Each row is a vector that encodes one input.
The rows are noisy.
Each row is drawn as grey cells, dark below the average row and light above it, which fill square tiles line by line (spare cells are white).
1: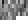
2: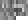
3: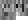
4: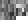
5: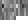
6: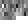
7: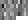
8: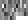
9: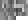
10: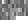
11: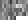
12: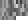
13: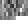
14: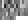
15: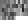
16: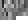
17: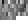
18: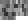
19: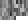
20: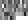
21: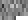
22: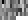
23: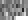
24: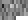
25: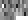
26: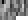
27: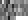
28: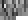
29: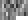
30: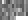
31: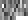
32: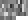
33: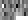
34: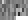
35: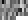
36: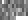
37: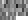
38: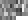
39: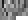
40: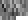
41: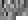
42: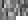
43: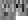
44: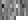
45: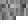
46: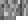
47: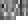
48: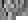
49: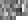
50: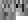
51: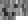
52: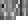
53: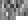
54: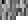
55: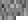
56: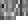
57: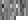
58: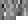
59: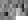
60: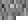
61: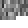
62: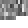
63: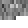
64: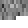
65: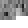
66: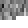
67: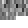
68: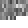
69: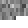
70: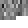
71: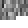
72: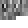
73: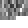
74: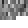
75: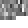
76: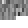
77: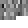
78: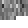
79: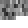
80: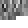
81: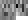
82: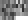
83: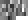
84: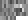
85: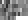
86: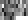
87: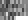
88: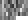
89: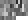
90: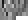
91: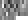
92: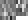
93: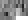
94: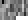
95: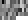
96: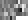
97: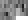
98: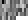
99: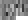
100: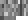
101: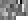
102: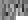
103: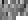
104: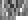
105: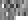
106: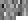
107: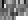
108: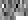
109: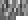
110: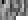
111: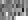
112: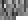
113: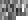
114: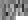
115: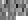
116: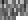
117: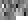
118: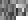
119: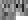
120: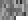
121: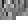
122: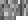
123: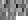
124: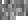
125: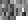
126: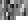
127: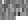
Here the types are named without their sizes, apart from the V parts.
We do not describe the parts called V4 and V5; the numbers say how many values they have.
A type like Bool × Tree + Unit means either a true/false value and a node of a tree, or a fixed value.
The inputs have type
Bool × (Line + V4) × V5.
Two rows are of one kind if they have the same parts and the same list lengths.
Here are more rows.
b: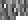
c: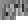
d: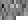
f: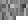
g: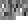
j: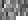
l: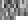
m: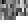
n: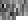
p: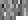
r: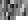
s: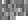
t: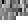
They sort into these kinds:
b, c, d, f, j, n, p, s
g, l, m, r, t

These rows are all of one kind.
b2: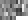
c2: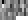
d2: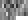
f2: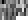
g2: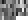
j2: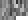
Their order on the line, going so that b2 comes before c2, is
f2, g2, b2, c2, d2, j2.
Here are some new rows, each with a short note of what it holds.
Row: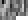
a point on a line, a true/false value and a value of V5
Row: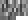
a true/false value, a value of V4 and a value of V5
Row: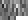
a true/false value, a value of V4 and a value of V5
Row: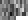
a point on a line, a true/false value and a value of V5
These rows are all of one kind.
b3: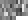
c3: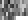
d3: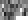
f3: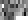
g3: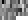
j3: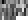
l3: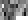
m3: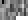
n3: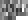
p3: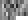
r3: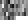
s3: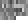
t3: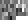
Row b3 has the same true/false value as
g3, m3, p3 and s3.
